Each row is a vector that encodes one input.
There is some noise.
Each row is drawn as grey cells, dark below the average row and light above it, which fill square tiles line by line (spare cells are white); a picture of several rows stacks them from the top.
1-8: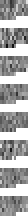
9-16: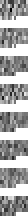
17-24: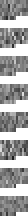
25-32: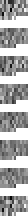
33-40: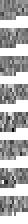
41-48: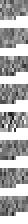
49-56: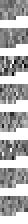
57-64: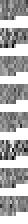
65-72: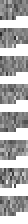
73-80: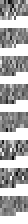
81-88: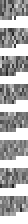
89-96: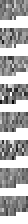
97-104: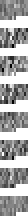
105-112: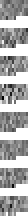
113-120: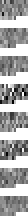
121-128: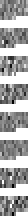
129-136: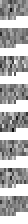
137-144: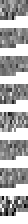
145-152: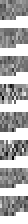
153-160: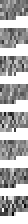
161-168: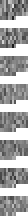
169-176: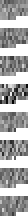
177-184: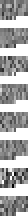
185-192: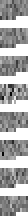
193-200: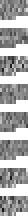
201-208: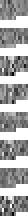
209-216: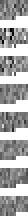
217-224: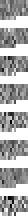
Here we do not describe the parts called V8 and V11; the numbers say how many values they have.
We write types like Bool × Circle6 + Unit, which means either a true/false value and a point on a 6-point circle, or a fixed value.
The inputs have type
Label4 × Line4 × Line5 × V8 × V11.
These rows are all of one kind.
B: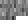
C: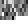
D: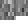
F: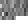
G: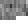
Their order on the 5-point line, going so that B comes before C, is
F, G, B, C, D.
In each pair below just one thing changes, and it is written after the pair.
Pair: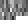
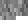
the place on the 4-point line
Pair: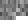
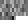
the label
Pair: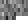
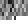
the place on the 4-point line
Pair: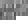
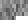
the label
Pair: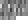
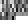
the place on the 4-point line
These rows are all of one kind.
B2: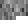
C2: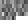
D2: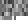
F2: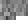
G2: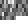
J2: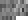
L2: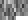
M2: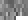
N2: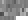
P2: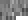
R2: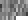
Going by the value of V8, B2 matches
G2, L2 and R2.
